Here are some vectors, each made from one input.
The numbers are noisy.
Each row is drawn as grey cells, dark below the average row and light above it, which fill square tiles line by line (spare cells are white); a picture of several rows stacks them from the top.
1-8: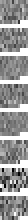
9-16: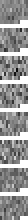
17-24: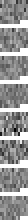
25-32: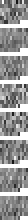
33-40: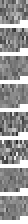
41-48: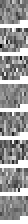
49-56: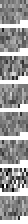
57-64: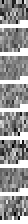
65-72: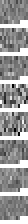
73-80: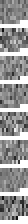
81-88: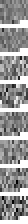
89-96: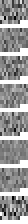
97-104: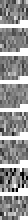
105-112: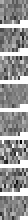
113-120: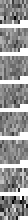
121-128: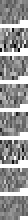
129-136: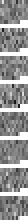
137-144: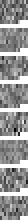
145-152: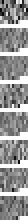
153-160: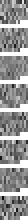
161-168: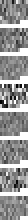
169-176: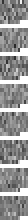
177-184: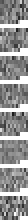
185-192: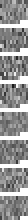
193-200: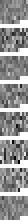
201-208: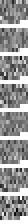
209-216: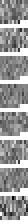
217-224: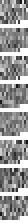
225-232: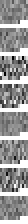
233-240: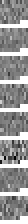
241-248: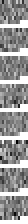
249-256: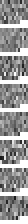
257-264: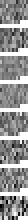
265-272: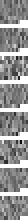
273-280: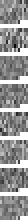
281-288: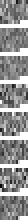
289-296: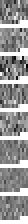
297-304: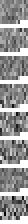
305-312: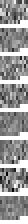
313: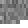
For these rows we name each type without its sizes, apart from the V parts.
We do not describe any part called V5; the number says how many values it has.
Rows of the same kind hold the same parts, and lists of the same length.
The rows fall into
2 kinds.
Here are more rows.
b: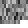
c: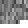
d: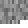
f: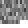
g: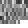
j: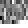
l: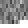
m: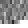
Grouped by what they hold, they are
b, d, g, j, l, m
c, f

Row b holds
a point on a line and a value of V5.
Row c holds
a point on a circle, a true/false value and a value of V5.
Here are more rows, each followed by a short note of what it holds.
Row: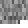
a point on a line and a value of V5
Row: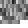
a point on a line and a value of V5
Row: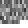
a point on a circle, a true/false value and a value of V5
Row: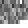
a point on a line and a value of V5
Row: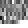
a point on a line and a value of V5
